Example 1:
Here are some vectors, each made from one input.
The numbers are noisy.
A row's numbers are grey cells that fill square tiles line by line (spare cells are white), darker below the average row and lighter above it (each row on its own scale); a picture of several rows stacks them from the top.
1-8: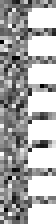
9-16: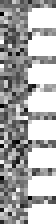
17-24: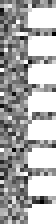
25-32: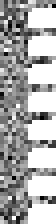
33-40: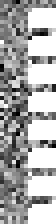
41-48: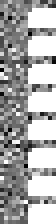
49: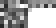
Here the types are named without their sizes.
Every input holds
a label.
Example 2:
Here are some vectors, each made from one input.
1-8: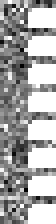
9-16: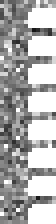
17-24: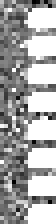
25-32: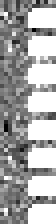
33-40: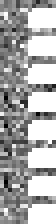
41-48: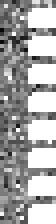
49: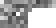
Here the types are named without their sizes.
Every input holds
a label.
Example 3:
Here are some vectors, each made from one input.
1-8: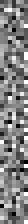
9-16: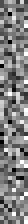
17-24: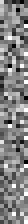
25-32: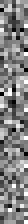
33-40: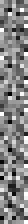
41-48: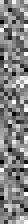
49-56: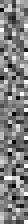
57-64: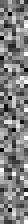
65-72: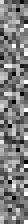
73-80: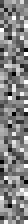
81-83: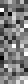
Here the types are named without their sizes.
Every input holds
a node of a tree.
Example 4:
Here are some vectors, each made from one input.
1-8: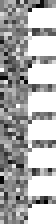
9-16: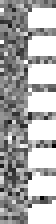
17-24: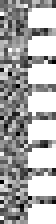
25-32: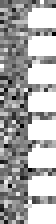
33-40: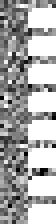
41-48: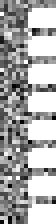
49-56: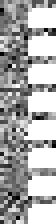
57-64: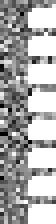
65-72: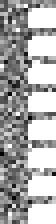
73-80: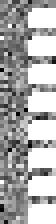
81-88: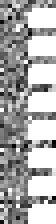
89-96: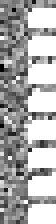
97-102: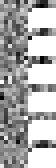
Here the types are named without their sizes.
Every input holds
a label.
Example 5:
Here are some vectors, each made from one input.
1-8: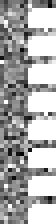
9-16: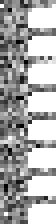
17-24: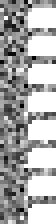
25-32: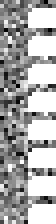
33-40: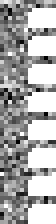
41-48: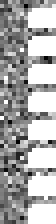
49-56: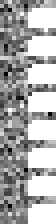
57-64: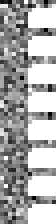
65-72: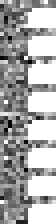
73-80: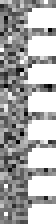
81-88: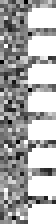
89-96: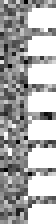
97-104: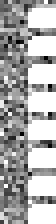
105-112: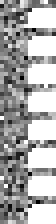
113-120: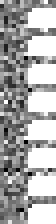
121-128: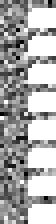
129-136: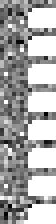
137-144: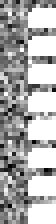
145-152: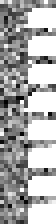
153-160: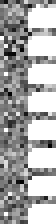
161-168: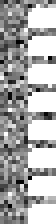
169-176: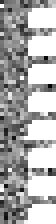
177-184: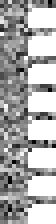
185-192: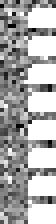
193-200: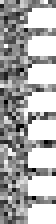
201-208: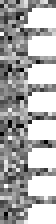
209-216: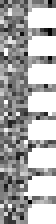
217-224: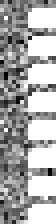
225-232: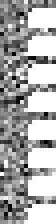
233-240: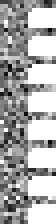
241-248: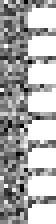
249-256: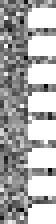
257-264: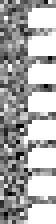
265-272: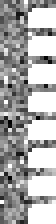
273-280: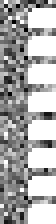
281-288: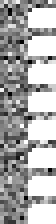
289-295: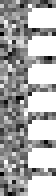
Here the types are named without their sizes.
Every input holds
a label.
